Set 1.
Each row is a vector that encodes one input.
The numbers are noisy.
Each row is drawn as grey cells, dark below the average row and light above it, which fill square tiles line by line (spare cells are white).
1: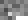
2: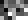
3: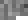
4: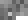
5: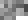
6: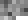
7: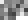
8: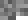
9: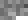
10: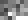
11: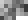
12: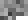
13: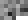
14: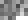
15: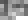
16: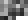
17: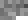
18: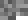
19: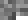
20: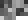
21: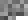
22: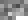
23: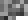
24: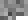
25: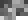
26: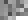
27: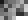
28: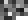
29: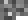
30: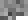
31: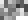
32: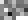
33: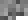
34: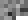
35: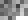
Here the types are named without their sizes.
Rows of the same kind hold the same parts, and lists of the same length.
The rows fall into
2 kinds.
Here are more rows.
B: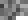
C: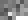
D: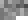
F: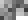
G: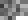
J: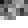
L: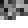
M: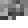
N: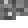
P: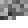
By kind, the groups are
B, C, D, F, G, J, L, N
M, P

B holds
three true/false values.
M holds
a point on a line.
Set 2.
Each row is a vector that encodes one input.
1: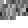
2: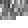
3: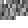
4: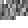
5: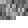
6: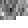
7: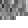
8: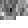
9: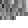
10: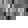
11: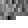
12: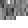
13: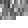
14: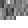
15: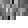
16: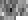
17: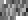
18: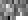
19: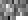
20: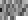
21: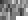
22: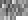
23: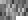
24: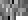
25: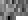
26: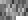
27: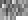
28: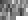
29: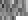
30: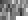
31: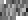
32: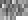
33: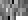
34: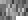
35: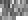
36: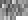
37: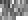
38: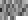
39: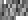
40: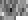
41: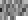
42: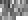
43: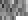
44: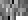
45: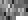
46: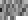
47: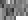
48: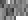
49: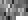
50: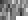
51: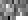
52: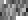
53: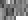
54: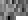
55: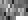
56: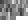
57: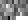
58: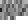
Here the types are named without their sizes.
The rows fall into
2 kinds.
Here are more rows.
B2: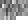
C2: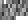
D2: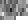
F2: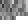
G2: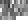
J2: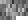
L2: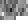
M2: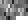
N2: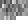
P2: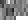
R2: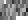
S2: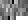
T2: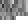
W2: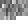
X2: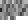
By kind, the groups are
B2, D2, F2, G2, L2, N2, P2, T2, W2, X2
C2, J2, M2, R2, S2

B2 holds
a label.
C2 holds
a point on a line.
